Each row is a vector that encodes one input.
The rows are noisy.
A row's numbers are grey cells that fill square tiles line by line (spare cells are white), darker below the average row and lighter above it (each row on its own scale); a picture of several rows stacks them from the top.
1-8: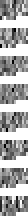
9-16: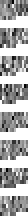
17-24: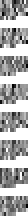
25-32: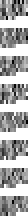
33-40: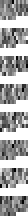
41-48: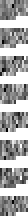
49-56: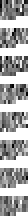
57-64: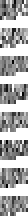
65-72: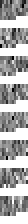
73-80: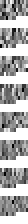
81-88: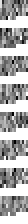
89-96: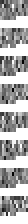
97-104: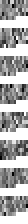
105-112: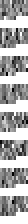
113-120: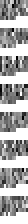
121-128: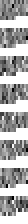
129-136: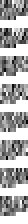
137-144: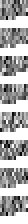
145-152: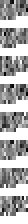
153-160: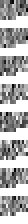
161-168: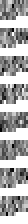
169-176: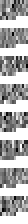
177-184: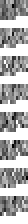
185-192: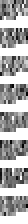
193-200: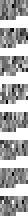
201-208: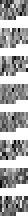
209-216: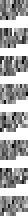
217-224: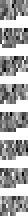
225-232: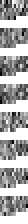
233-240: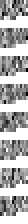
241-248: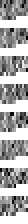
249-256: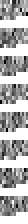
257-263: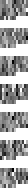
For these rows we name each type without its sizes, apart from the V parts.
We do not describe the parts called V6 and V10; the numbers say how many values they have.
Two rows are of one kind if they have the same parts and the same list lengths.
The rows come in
4 kinds.
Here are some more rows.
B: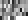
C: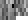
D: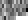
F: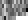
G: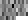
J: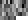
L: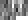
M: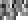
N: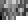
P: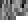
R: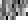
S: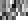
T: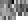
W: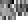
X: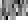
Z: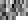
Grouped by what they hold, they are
B, C, G, M, R, S, X, Z
D, F, T, W
J, L, P
N

